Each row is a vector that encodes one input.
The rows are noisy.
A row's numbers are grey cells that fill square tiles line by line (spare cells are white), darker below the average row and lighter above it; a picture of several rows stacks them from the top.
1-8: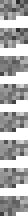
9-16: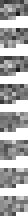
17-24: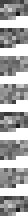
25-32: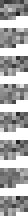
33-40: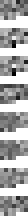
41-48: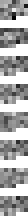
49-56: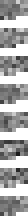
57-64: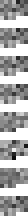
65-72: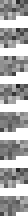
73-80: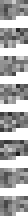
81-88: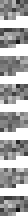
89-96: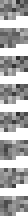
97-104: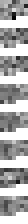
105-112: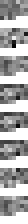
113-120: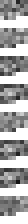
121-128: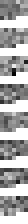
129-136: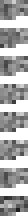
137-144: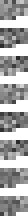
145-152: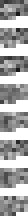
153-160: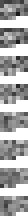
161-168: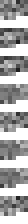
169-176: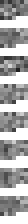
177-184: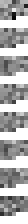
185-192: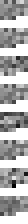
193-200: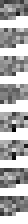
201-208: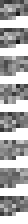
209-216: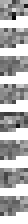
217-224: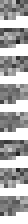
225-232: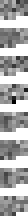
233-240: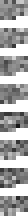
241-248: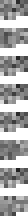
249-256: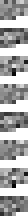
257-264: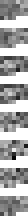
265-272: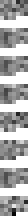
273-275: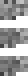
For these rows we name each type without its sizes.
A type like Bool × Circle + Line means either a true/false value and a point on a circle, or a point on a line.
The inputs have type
Tree.
